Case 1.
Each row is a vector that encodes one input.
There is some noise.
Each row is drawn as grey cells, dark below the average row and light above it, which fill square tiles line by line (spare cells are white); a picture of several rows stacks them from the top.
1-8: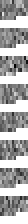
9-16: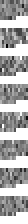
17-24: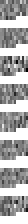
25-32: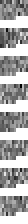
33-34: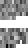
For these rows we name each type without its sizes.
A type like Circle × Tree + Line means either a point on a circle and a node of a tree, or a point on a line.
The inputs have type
Circle.
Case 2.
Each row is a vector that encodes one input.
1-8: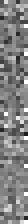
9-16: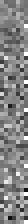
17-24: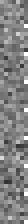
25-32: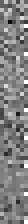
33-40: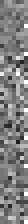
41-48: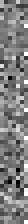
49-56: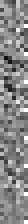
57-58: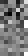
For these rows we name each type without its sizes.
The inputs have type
Line.
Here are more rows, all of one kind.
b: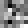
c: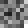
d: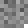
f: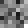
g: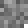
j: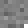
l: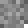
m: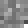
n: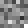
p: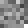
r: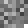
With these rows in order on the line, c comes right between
b and m.
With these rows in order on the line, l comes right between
g and n.
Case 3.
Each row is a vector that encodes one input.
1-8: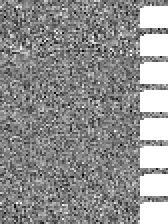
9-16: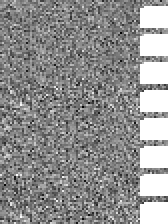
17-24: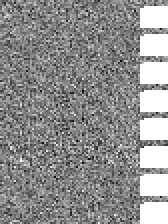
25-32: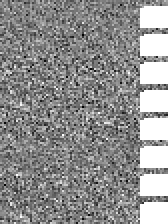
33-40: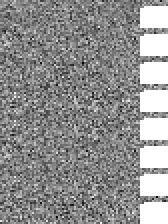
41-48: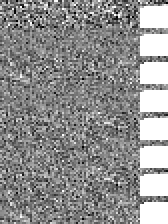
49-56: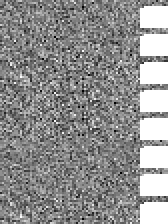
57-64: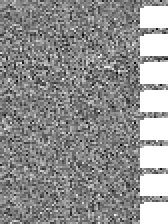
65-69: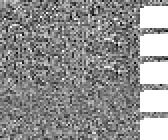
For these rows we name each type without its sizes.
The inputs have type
Line.
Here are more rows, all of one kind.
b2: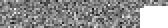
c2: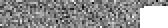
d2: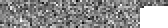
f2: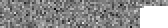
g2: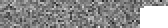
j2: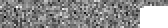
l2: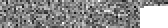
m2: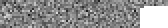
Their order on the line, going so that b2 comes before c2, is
l2, j2, g2, f2, b2, m2, c2, d2.
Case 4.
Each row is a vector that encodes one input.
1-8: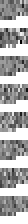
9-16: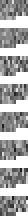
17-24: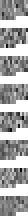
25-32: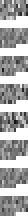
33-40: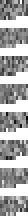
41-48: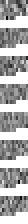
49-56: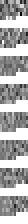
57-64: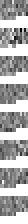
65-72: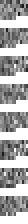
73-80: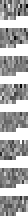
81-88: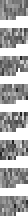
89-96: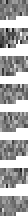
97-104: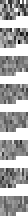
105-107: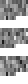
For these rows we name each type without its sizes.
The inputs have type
Circle.
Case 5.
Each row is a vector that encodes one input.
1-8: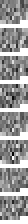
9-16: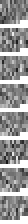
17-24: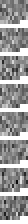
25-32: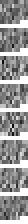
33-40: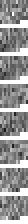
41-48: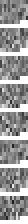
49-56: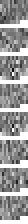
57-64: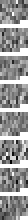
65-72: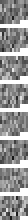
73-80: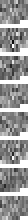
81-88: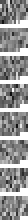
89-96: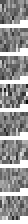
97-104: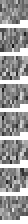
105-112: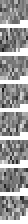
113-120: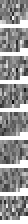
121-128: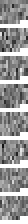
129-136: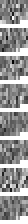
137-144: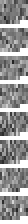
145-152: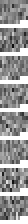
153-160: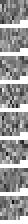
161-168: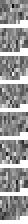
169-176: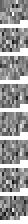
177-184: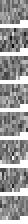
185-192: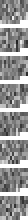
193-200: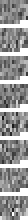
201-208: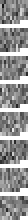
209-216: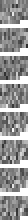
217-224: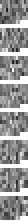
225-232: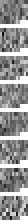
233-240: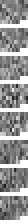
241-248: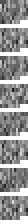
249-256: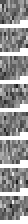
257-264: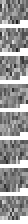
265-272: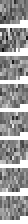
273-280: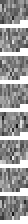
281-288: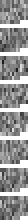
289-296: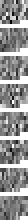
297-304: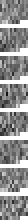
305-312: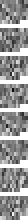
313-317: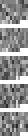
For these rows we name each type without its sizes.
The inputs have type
Line.
